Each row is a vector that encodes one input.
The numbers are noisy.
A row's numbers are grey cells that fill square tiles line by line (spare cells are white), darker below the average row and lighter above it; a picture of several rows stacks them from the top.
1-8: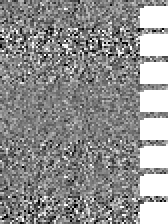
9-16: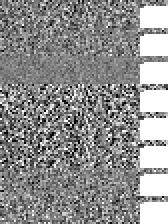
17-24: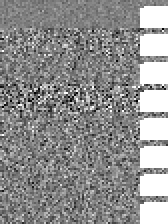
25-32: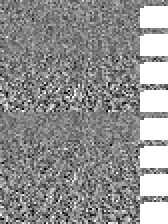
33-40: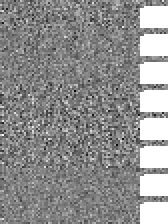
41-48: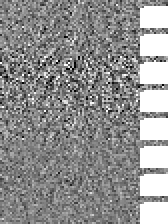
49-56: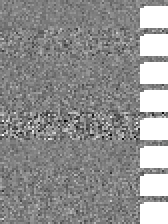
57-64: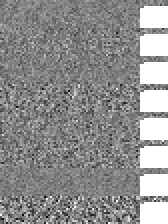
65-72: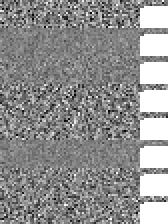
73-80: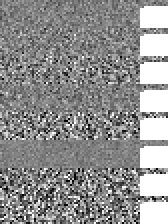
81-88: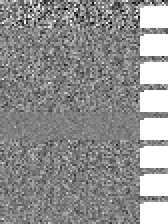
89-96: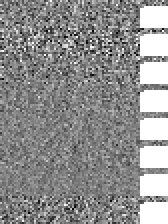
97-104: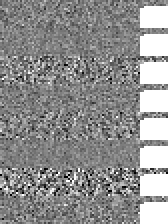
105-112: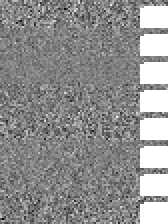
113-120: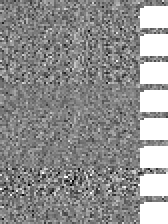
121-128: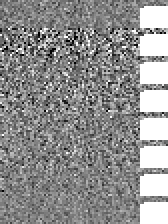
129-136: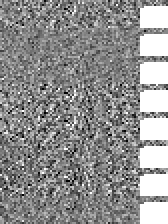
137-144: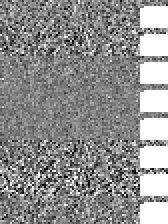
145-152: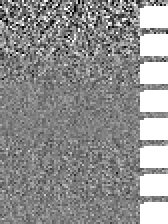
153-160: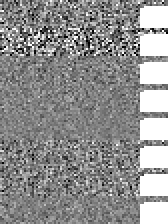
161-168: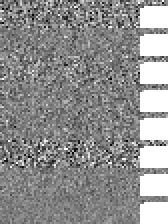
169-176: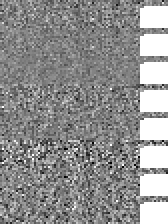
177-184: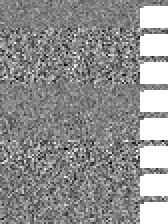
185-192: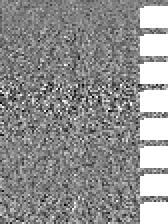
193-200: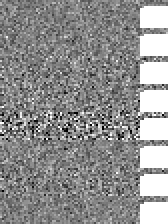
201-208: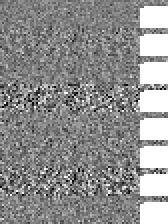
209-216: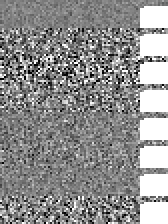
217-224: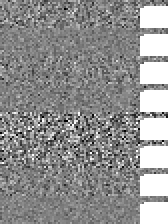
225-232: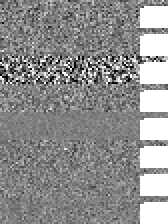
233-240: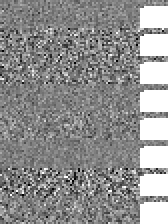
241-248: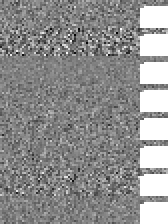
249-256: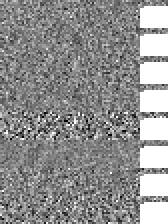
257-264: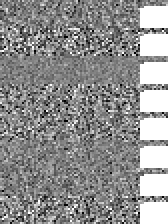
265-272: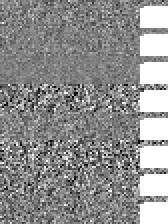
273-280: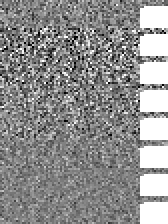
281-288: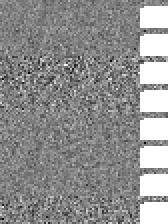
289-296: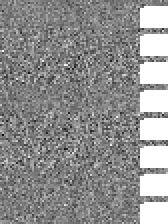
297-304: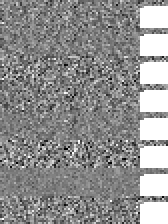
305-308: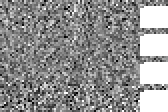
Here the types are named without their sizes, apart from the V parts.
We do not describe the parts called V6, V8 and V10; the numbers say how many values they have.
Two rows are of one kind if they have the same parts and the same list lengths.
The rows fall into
3 kinds.
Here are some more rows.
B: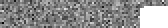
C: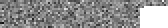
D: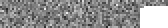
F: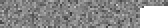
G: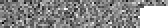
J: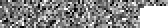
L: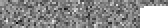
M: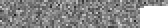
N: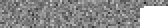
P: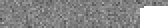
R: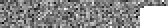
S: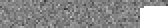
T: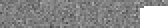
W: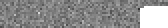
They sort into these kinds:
B, F, G, P, R, S, T, W
C, D, J
L, M, N

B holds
a node of a tree, a true/false value, a value of V6 and a value of V10.
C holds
a point on a line, a node of a tree, a true/false value and a value of V6.
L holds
a true/false value, a value of V6 and a value of V8.
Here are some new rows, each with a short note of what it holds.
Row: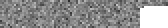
a node of a tree, a true/false value, a value of V6 and a value of V10
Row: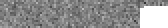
a true/false value, a value of V6 and a value of V8
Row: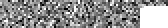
a true/false value, a value of V6 and a value of V8
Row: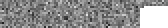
a point on a line, a node of a tree, a true/false value and a value of V6
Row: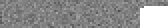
a node of a tree, a true/false value, a value of V6 and a value of V10
